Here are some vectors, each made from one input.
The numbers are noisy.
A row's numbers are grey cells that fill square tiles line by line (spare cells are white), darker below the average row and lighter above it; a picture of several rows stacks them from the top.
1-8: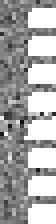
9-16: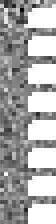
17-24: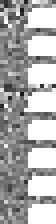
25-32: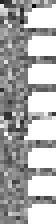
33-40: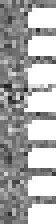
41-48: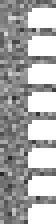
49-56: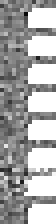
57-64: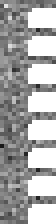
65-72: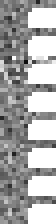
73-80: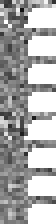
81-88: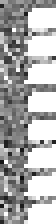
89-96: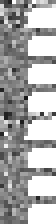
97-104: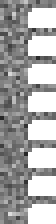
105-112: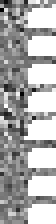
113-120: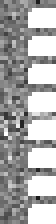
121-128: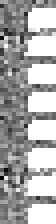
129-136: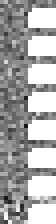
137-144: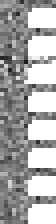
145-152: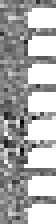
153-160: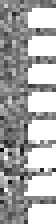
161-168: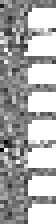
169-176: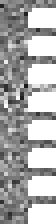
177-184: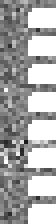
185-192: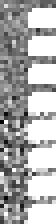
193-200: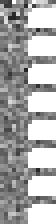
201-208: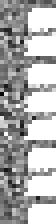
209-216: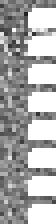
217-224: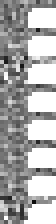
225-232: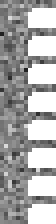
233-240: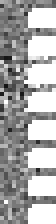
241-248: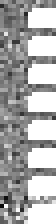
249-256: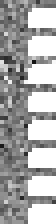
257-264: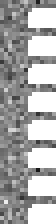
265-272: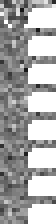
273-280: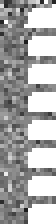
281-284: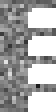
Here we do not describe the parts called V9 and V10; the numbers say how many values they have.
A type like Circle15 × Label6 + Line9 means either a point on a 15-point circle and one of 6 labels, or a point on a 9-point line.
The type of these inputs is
Bool × (Tree14 + V10) + V9.
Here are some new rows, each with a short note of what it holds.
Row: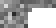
a node of a 14-node tree and a true/false value
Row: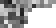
a value of V9
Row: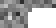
a node of a 14-node tree and a true/false value
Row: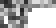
a value of V9
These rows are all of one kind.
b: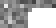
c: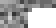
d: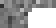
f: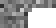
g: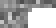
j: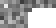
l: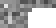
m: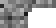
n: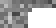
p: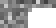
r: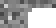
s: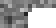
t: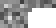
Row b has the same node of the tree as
j, l and m.
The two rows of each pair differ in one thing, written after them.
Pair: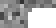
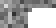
the node of the tree
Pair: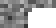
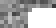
the true/false value
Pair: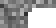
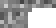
the true/false value
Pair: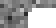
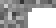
the true/false value
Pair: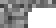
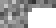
the true/false value
